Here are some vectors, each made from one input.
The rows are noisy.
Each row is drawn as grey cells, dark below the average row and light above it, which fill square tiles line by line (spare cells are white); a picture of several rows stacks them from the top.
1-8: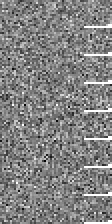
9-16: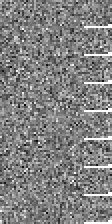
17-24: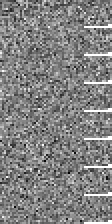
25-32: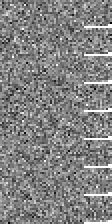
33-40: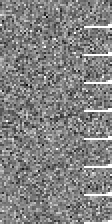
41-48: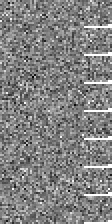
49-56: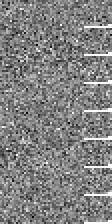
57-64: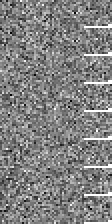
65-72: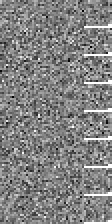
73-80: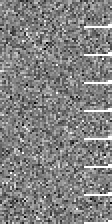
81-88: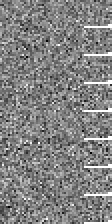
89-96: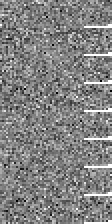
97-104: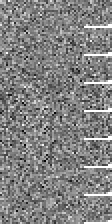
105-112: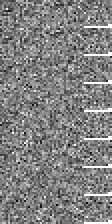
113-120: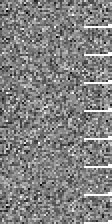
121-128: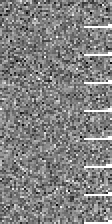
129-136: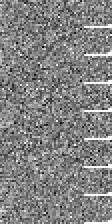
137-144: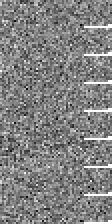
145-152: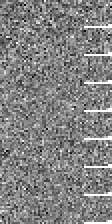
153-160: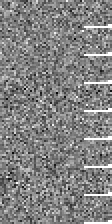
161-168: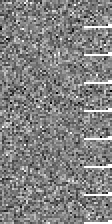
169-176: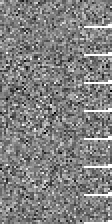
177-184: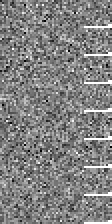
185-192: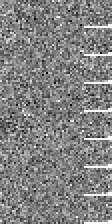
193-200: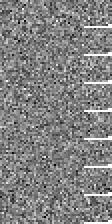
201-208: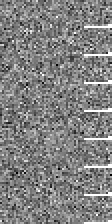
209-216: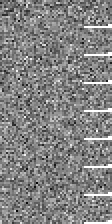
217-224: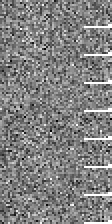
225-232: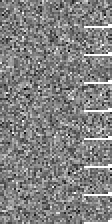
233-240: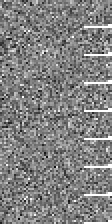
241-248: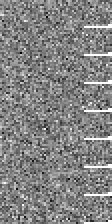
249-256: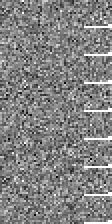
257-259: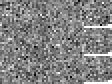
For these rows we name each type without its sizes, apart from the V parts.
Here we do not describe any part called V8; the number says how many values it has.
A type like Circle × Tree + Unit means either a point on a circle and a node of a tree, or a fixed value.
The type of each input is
Bool × Label + V8.
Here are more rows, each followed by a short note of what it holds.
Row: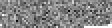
a label and a true/false value
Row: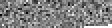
a value of V8
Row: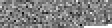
a label and a true/false value
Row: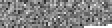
a label and a true/false value
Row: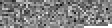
a value of V8
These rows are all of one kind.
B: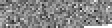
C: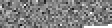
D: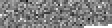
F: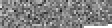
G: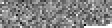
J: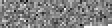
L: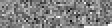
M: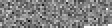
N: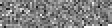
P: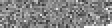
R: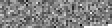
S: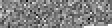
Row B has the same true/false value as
G, M, N and P.
